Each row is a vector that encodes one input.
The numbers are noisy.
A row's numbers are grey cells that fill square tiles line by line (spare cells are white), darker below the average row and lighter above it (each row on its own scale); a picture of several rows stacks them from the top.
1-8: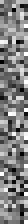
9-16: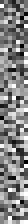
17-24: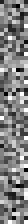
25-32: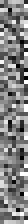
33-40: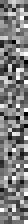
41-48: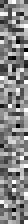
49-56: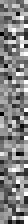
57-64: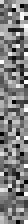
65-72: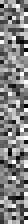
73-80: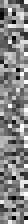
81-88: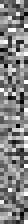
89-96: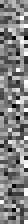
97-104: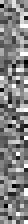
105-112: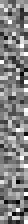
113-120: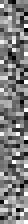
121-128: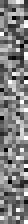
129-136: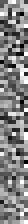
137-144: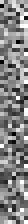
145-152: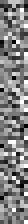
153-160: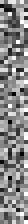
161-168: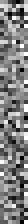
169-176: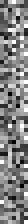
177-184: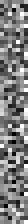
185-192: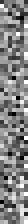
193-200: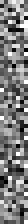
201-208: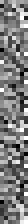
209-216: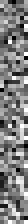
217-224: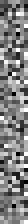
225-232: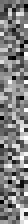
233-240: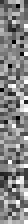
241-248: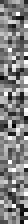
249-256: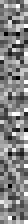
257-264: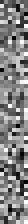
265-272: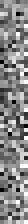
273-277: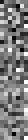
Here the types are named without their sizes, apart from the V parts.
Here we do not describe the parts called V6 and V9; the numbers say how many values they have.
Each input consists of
either a node of a tree and a value of V9, or a true/false value and a value of V6.
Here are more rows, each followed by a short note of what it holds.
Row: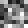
a node of a tree and a value of V9
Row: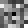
a node of a tree and a value of V9
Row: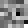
a true/false value and a value of V6
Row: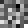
a true/false value and a value of V6
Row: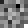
a true/false value and a value of V6
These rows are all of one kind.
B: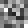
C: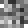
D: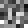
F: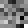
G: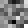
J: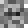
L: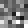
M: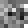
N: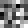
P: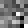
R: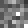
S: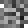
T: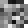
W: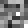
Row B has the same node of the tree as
D, N, S and W.
